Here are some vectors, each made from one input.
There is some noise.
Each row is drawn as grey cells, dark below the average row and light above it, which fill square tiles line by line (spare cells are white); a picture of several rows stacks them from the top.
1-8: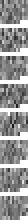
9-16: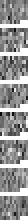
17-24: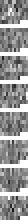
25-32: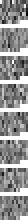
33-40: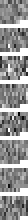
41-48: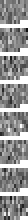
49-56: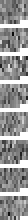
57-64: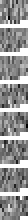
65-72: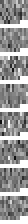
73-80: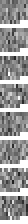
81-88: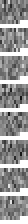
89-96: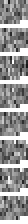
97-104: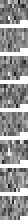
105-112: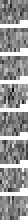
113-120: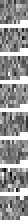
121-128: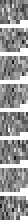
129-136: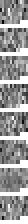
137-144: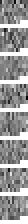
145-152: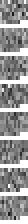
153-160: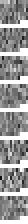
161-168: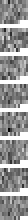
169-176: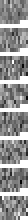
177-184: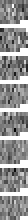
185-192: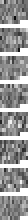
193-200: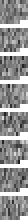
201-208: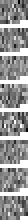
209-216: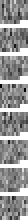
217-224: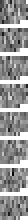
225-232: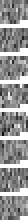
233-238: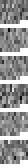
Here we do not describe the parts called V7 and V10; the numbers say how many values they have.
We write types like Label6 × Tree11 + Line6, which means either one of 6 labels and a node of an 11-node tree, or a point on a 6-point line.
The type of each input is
Bool × Bool × Bool + (Line5 + V10) × V7 + Line8.
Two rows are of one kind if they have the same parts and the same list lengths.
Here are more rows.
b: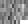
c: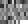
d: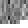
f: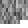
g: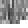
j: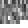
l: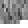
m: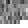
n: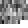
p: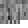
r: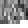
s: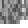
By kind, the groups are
b, c, d, f, g, l, m, p
j, r
n
s

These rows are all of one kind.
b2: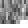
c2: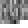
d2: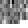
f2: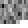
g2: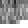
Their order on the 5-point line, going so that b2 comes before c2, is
b2, g2, f2, d2, c2.
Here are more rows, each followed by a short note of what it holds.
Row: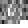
a point on an 8-point line
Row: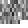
a point on an 8-point line
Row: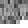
a point on a 5-point line and a value of V7
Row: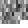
a point on an 8-point line
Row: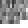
a point on a 5-point line and a value of V7
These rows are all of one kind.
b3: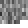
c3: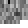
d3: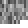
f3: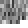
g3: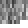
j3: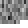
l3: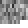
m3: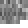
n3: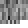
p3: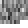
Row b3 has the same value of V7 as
d3, g3, j3 and p3.
